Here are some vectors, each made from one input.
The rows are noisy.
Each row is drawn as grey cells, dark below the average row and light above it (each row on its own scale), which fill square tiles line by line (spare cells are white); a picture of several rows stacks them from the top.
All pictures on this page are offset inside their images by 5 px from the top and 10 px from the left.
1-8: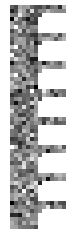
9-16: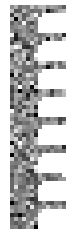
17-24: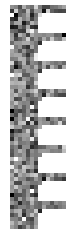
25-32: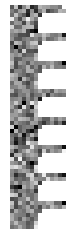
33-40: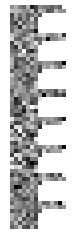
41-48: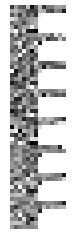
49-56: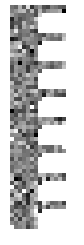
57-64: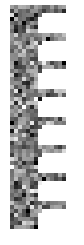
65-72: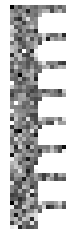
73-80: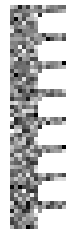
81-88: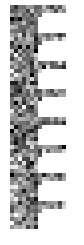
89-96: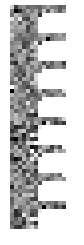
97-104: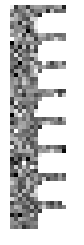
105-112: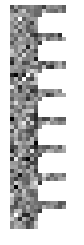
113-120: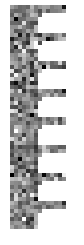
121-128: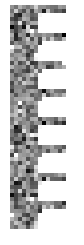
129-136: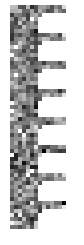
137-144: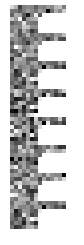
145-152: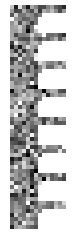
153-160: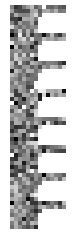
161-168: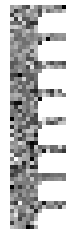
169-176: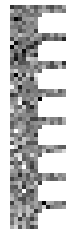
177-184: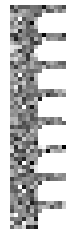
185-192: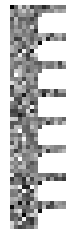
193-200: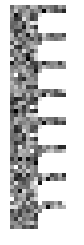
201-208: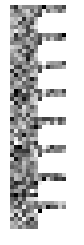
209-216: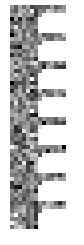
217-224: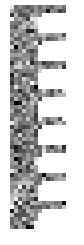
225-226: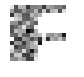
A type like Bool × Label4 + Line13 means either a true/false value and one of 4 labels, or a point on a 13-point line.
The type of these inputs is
Label8 + (Line4 + Tree8) × Tree8 × Tree8.
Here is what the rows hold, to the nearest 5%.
About 15% of them hold one of 8 labels. The rest hold a node of each of two 8-node trees, together with either a point on a 4-point line, or a node of an 8-node tree.
